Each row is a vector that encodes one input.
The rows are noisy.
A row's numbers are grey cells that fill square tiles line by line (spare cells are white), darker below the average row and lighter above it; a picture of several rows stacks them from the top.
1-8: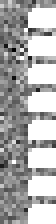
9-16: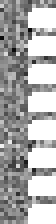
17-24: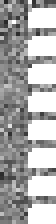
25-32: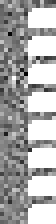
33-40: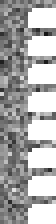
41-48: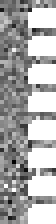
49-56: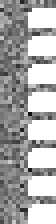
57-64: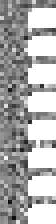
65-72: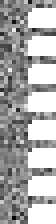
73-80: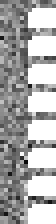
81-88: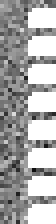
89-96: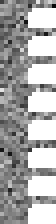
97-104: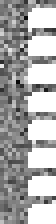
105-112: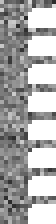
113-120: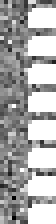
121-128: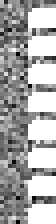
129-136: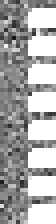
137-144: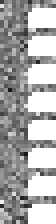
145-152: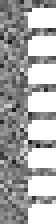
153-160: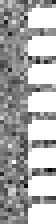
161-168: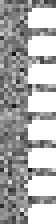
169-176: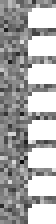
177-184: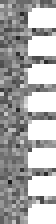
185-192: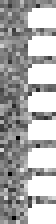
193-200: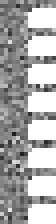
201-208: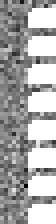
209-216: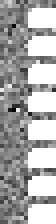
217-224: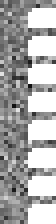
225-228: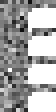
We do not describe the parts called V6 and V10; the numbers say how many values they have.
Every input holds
either a point on a 5-point line, a node of a 9-node tree and a true/false value, or a value of V6 and a value of V10.
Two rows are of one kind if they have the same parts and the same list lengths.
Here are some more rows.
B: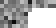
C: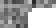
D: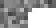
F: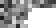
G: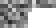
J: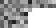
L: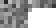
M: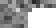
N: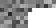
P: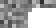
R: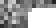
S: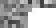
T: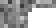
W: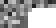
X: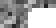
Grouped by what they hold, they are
B, F, G, J, L, P, S
C, D, M, N, R, T, W, X

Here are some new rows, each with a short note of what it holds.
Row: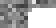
a point on a 5-point line, a node of a 9-node tree and a true/false value
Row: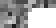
a value of V6 and a value of V10
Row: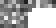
a value of V6 and a value of V10
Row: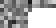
a point on a 5-point line, a node of a 9-node tree and a true/false value
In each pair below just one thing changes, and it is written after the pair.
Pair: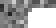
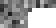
the value of V6
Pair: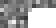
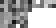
the value of V10
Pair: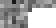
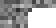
the value of V10
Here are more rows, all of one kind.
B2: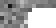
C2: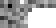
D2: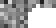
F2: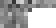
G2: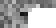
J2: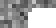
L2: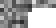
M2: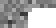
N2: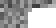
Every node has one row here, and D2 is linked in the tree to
C2.
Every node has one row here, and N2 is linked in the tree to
G2 and M2.
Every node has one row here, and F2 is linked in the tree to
J2.
